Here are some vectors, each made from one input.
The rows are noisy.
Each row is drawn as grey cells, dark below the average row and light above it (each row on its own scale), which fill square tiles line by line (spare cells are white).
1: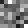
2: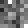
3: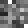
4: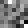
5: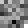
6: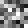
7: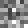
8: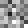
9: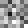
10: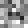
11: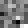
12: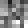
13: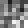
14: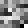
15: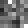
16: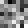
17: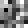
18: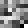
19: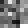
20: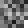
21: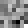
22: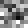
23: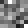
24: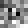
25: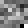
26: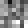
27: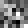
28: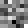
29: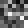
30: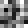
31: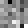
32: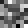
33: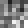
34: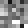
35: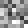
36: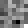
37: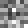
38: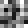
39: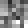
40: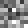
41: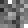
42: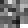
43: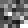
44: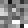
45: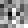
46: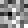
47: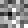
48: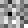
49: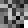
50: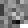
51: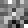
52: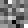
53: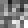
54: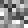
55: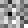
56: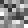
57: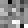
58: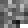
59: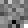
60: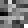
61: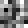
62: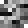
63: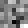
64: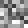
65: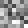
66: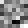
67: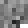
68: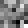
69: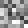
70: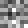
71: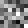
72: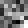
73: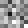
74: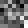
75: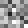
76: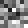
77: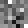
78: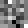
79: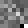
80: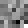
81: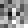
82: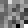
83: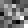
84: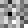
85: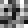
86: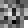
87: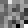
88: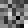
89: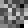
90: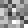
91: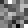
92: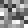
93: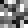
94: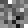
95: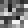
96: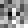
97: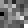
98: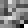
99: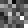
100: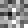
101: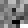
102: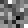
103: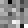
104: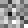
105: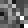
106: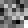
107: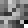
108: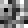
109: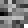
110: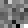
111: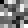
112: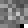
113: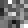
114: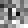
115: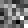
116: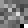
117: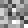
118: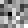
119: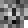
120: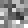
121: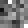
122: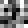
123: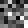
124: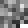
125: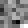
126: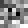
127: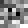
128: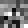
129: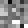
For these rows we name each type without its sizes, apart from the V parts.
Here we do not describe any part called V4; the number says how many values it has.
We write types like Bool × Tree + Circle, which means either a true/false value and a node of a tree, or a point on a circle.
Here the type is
List(Bool × V4).
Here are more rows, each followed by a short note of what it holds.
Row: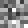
a list of one item
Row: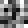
the empty list
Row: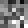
a list of one item
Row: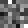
a list of two items
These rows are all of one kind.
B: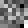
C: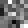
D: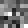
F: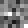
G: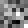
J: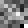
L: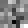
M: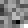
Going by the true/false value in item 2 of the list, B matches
C and J.
